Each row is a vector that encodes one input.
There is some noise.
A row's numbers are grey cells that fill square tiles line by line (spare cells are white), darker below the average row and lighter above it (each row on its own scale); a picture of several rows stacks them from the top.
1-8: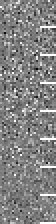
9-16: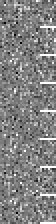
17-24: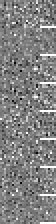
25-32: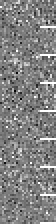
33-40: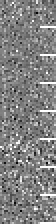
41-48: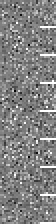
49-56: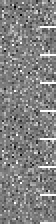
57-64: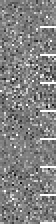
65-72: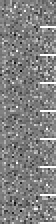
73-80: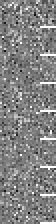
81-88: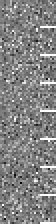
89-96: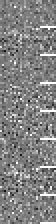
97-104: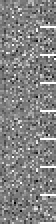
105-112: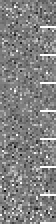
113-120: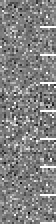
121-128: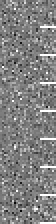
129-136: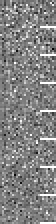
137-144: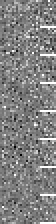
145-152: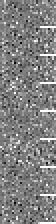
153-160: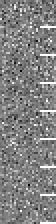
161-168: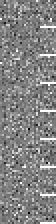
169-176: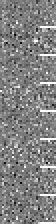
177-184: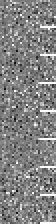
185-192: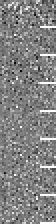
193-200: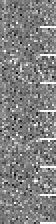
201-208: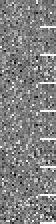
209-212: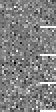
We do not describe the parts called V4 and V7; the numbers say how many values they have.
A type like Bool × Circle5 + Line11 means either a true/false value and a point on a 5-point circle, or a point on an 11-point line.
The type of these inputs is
Line5 × Tree8 + (Line6 + V4) × V7.
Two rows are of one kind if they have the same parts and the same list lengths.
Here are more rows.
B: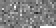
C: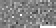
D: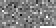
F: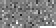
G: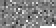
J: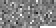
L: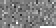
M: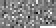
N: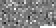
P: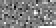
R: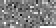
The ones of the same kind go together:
B, J, N
C, G, M
D, F, L, P, R

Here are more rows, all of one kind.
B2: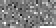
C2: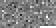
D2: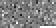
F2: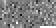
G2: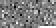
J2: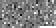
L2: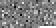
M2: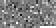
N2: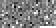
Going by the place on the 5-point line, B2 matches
G2, J2 and L2.
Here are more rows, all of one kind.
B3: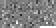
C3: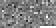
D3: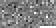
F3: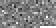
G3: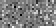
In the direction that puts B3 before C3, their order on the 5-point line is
F3, B3, G3, C3, D3.
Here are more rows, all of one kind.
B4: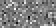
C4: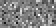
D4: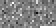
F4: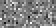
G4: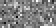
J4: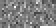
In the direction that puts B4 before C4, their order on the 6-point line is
B4, J4, D4, G4, C4, F4.
